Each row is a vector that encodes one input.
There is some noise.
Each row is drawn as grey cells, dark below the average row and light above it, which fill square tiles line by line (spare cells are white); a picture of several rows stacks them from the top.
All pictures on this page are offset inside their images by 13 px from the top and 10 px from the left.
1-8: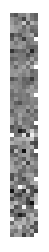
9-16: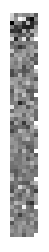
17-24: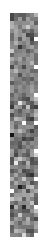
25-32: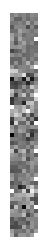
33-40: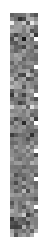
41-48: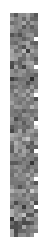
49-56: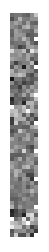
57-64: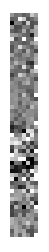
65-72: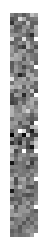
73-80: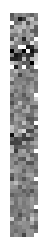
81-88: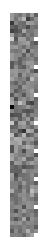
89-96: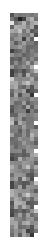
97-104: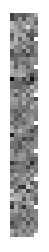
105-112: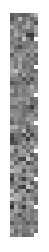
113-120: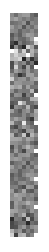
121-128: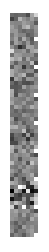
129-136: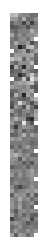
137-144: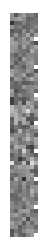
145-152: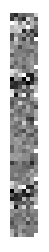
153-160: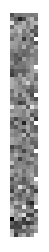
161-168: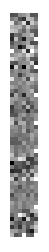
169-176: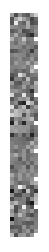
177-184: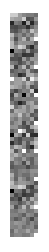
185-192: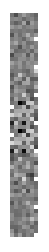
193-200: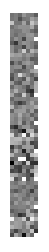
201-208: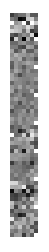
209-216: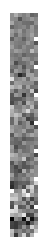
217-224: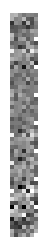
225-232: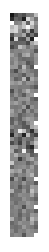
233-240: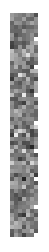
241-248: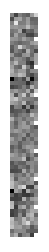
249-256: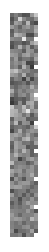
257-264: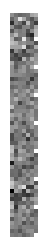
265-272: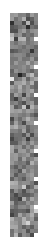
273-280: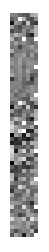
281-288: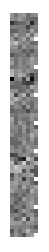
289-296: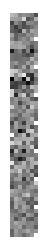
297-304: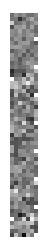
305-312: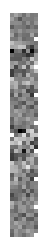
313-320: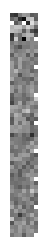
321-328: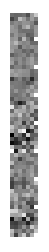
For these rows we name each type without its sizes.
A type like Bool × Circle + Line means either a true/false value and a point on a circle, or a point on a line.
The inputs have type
Bool × Bool × Bool × Bool + Tree + Unit.
